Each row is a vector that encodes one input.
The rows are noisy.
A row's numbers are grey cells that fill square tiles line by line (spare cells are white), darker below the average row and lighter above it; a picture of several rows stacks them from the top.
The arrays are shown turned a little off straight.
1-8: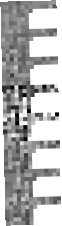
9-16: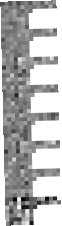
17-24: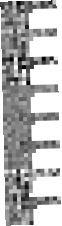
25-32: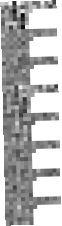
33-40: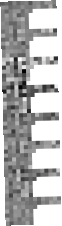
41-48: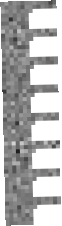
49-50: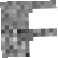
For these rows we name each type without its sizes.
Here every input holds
a node of a tree and three true/false values.
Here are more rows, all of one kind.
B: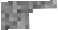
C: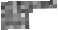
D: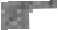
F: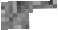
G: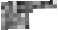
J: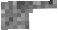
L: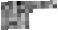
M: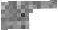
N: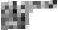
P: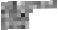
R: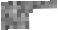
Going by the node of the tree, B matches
G, M and P.
